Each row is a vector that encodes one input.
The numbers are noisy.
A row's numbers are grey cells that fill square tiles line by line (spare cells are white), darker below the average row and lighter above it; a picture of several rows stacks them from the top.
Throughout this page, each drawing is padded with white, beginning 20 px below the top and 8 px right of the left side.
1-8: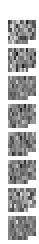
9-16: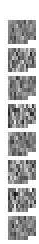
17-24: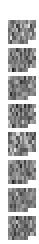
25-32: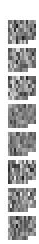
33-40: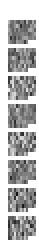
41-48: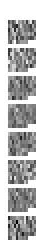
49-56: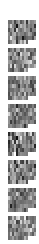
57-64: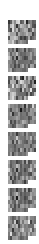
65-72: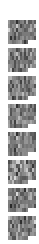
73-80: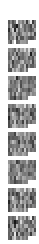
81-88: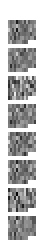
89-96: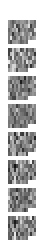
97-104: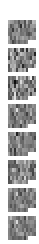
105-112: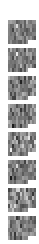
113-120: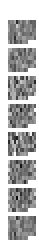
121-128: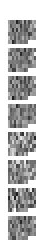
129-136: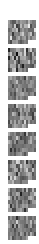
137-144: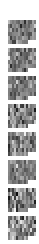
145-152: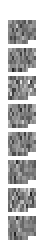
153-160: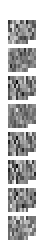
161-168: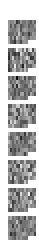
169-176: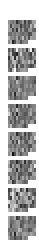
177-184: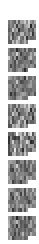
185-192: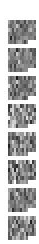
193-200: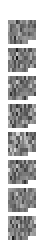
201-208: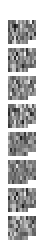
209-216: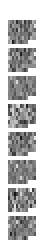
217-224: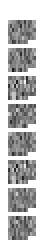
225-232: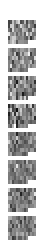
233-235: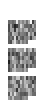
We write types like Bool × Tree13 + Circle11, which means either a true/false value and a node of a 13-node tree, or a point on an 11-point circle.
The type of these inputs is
(Circle18 + Unit) × Line5 + Circle19.
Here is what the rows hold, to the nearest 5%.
About 45% of them hold a point on a 19-point circle. The rest hold a point on a 5-point line, together with either a point on an 18-point circle, or a fixed value.
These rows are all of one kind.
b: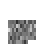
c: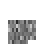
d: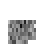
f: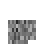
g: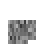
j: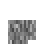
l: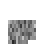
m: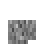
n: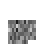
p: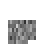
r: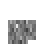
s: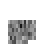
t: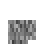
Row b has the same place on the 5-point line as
c, f, n and p.
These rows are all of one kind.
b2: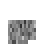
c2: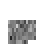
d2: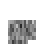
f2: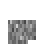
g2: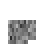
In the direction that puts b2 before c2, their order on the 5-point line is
b2, d2, g2, c2, f2.
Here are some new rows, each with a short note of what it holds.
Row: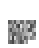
a point on a 19-point circle
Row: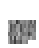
a point on a 5-point line
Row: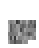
a point on a 5-point line
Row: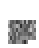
a point on an 18-point circle and a point on a 5-point line
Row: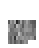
a point on a 5-point line
